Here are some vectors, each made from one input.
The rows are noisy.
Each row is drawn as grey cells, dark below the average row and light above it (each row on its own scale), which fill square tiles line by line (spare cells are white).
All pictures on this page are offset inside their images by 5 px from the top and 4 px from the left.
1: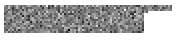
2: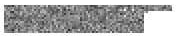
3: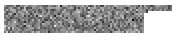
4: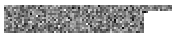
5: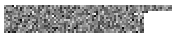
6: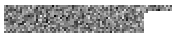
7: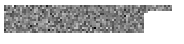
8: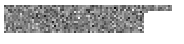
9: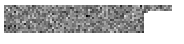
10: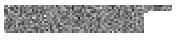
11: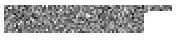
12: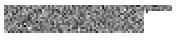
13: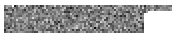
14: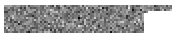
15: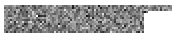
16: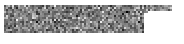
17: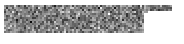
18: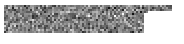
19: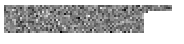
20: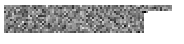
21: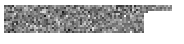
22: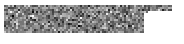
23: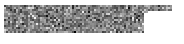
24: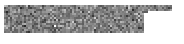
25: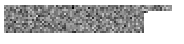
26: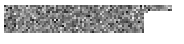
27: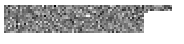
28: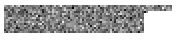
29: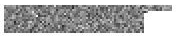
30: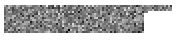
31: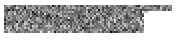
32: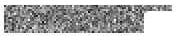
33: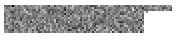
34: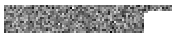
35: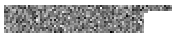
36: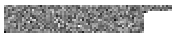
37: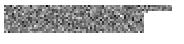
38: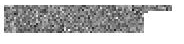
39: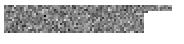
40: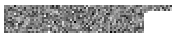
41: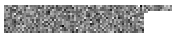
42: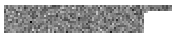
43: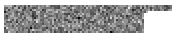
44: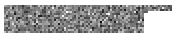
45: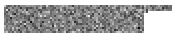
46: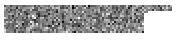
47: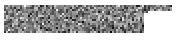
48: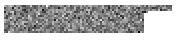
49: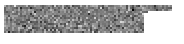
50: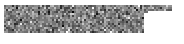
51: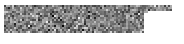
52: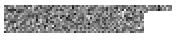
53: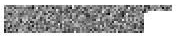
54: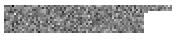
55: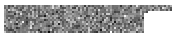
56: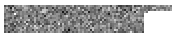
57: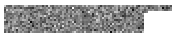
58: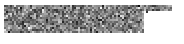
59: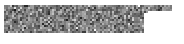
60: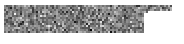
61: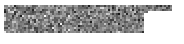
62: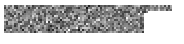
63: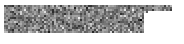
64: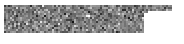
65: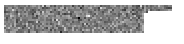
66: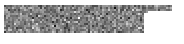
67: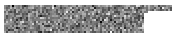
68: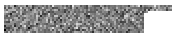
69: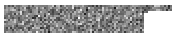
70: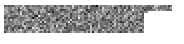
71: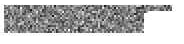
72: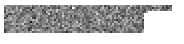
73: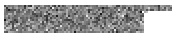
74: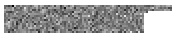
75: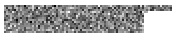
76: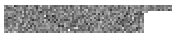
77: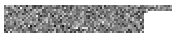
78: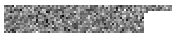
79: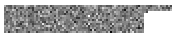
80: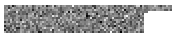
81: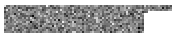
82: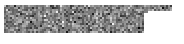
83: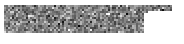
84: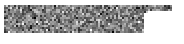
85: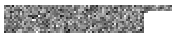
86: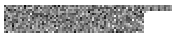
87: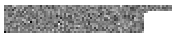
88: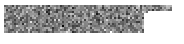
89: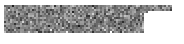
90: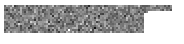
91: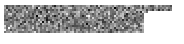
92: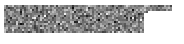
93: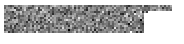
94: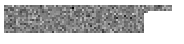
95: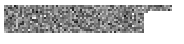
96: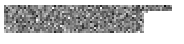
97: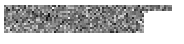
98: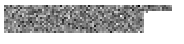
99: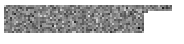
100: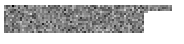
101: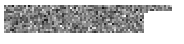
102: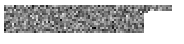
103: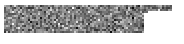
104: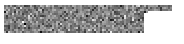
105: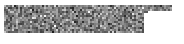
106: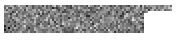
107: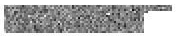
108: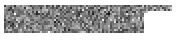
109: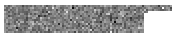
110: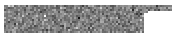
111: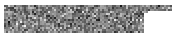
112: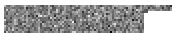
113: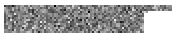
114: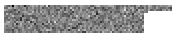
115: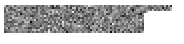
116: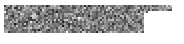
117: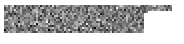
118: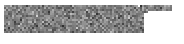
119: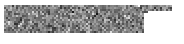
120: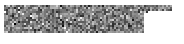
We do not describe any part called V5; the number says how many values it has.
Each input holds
a point on a 7-point line, together with either a point on a 4-point line and a true/false value, or a value of V5.
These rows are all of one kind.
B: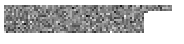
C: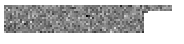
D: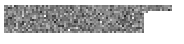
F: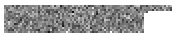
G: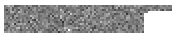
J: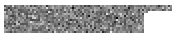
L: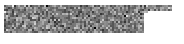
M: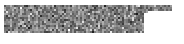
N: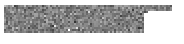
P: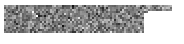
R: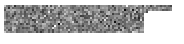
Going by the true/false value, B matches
C, J and R.
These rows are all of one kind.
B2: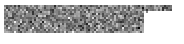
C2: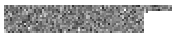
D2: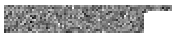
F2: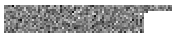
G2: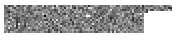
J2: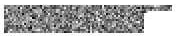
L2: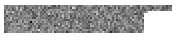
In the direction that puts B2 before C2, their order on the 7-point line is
B2, C2, L2, G2, J2, D2, F2.
